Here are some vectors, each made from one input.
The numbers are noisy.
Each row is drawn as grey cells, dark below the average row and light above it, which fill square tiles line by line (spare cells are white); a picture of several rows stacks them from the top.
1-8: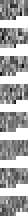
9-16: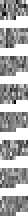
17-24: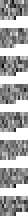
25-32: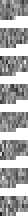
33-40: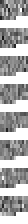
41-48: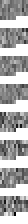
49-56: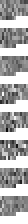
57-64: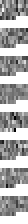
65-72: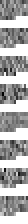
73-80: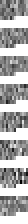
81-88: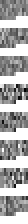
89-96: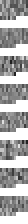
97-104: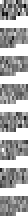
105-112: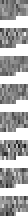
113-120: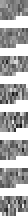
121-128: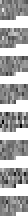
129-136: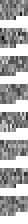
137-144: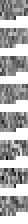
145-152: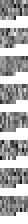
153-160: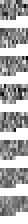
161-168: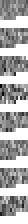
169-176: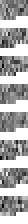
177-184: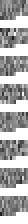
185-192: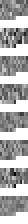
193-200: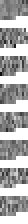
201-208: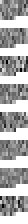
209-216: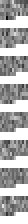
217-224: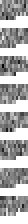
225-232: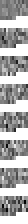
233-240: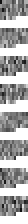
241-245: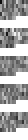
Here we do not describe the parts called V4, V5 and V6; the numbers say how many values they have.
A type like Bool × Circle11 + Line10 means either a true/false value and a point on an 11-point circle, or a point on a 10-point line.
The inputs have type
(Tree7 + V4 × V6) × V5 + Tree10 × Tree10.
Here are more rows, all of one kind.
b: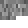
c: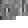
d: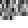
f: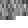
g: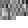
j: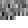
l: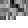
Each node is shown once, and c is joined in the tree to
f, g and j.
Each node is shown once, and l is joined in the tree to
f.
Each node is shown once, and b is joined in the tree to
j.
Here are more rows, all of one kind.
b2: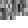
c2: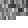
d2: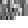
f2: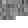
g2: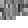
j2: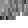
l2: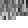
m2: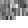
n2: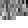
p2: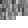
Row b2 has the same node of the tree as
f2, m2, n2 and p2.
